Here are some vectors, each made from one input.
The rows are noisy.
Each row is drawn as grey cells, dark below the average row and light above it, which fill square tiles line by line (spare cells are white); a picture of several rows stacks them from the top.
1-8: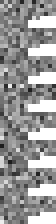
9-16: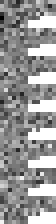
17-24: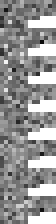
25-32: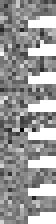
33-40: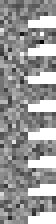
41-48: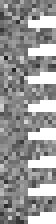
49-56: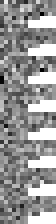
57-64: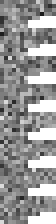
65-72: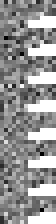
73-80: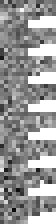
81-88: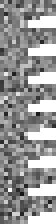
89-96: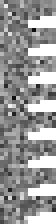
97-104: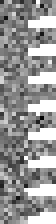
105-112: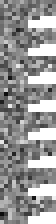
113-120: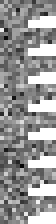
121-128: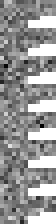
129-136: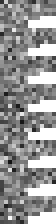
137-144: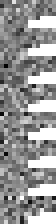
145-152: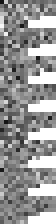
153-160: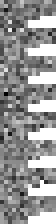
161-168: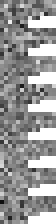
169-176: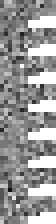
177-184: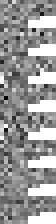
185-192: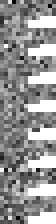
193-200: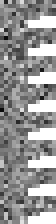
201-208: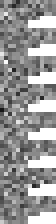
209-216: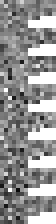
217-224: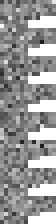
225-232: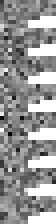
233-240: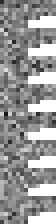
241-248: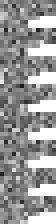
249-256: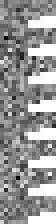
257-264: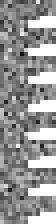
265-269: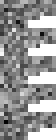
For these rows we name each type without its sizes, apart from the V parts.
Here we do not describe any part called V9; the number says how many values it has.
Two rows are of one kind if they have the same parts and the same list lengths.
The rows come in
5 kinds.
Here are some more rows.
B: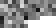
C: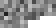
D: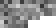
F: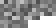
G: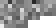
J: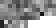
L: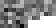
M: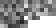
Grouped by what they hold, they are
B
C, D, G, J
F
L
M

